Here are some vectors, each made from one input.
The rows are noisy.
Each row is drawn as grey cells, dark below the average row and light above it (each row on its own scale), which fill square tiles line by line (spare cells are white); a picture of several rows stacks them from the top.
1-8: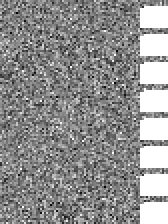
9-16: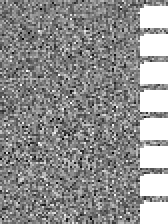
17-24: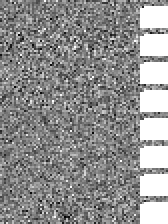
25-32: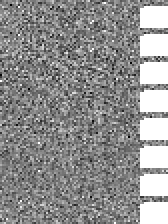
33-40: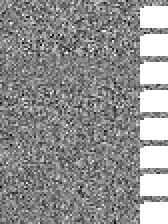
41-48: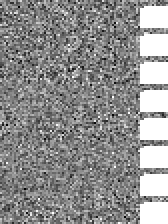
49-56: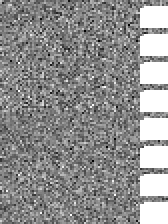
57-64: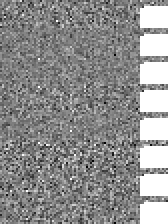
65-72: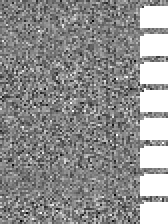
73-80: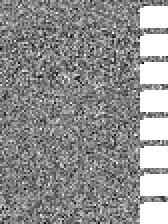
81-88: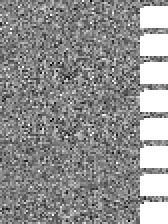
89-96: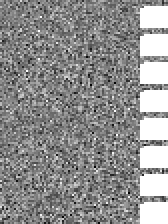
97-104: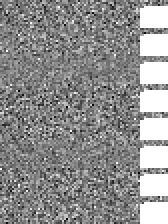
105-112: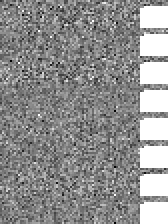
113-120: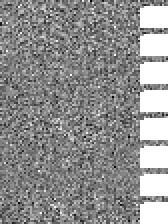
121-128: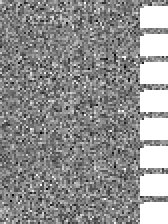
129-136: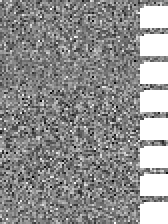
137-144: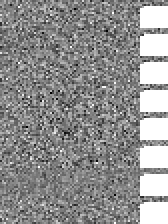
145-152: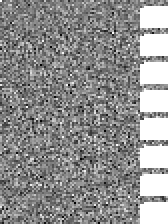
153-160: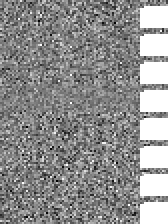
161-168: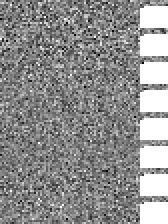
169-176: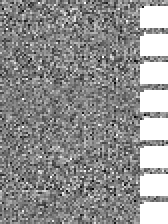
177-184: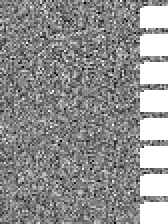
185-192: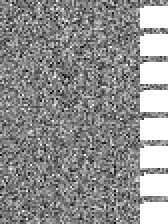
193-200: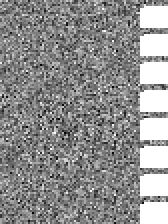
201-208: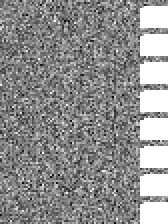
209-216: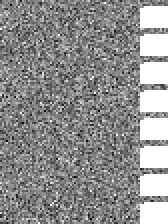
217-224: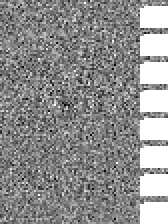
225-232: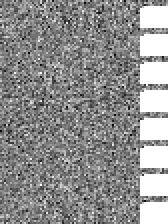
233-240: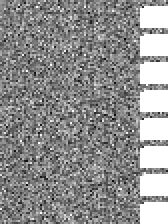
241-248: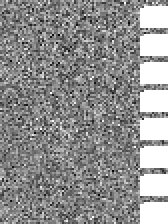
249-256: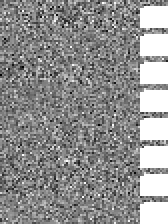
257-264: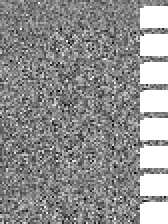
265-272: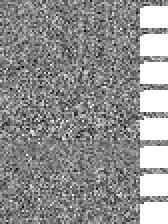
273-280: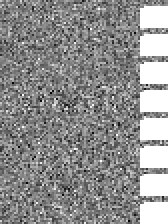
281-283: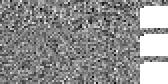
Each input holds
either one of 8 labels, a point on a 5-point line and four true/false values, or a list of up to two points on a 6-point line.
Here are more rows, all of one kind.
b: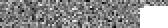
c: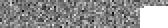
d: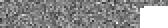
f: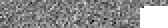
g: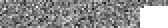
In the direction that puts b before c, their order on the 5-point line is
f, d, b, c, g.
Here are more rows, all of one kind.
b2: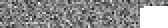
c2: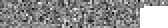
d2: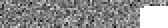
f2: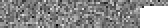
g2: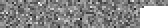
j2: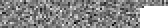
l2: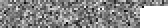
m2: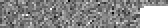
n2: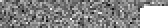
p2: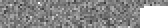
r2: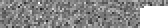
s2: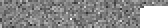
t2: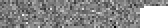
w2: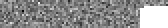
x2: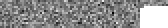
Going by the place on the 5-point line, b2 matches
m2, n2, w2 and x2.
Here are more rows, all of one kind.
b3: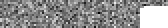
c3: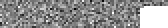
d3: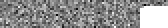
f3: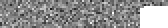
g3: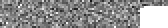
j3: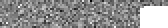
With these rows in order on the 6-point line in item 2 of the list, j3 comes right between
c3 and g3.
